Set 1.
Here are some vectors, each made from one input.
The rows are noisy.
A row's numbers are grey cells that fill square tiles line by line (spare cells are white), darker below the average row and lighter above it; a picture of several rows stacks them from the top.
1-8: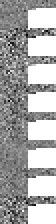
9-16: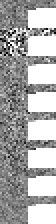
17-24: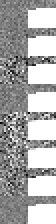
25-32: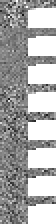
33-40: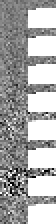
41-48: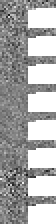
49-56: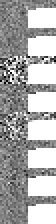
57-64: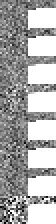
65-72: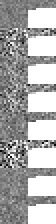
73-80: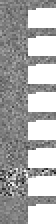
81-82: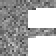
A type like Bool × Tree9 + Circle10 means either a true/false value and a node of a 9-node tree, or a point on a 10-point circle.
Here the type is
Label5 × Line8.
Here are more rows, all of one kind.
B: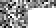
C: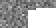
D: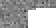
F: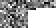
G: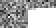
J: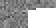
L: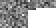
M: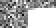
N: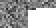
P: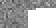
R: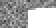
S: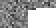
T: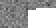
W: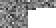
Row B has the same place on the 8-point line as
F, M and S.
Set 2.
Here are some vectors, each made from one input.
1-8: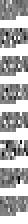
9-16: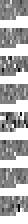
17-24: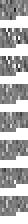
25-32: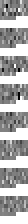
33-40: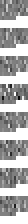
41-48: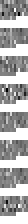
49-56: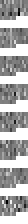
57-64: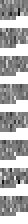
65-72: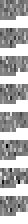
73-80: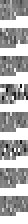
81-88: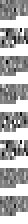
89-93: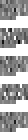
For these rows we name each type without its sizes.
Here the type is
Bool × Bool × Bool × Bool + Circle + Unit.
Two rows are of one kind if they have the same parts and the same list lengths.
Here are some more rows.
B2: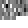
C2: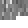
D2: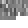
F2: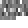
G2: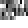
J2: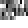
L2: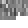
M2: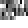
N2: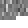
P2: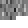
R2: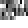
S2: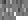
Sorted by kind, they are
B2, F2
C2, D2, L2, N2, P2, S2
G2, J2, M2, R2

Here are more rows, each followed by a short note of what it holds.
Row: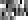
a fixed value
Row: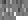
four true/false values
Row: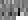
a point on a circle
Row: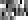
a fixed value
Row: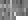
four true/false values
